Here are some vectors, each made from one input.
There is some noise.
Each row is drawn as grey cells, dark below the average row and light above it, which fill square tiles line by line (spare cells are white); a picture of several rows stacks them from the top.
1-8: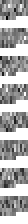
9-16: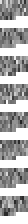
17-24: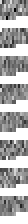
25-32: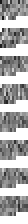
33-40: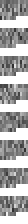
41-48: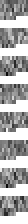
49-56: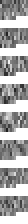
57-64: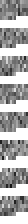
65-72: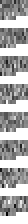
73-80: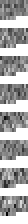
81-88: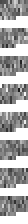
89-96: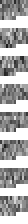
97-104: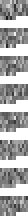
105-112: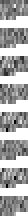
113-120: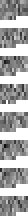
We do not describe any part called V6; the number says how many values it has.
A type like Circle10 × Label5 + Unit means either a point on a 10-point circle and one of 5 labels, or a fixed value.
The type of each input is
(Line4 + List2(Line5)) × V6.
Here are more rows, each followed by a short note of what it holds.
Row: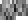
a point on a 4-point line and a value of V6
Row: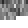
a value of V6, together with a list of one item
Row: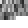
a point on a 4-point line and a value of V6
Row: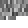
a value of V6, together with the empty list
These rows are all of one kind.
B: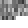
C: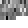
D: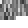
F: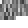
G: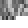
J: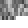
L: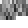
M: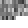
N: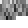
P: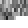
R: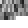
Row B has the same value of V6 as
G, J and M.
